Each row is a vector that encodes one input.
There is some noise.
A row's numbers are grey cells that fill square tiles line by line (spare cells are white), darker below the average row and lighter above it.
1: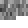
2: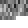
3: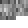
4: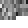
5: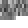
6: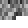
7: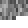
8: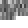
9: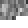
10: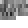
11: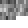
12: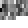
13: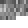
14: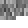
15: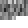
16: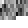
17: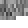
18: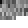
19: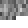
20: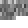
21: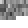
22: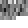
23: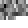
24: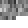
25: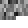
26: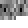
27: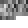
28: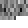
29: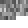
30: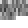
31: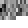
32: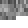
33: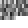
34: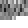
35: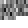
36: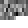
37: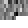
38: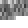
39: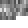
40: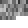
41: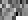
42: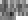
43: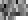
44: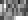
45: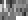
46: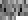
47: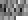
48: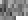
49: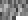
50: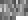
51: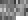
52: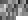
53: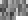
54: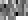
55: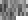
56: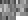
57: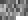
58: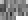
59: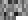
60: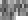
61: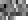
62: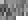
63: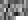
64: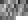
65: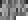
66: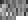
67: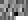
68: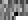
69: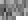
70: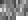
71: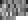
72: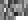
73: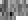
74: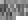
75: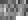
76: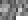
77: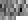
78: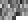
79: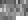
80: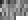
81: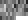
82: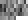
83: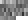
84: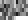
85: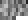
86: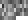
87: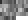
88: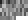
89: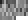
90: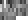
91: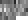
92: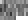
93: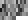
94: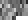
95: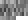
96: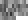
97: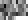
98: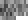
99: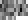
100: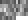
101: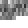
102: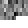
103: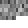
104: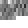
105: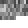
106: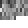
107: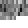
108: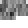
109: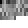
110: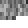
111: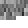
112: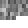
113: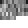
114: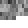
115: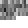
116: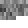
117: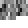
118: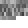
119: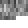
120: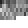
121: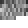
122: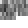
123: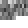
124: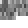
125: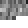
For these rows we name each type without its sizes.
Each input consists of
a label, a point on a line and a true/false value.
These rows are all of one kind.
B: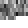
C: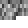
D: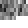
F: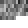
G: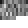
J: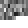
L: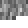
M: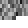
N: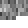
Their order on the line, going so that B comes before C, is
B, L, M, N, C, D, J, F, G.
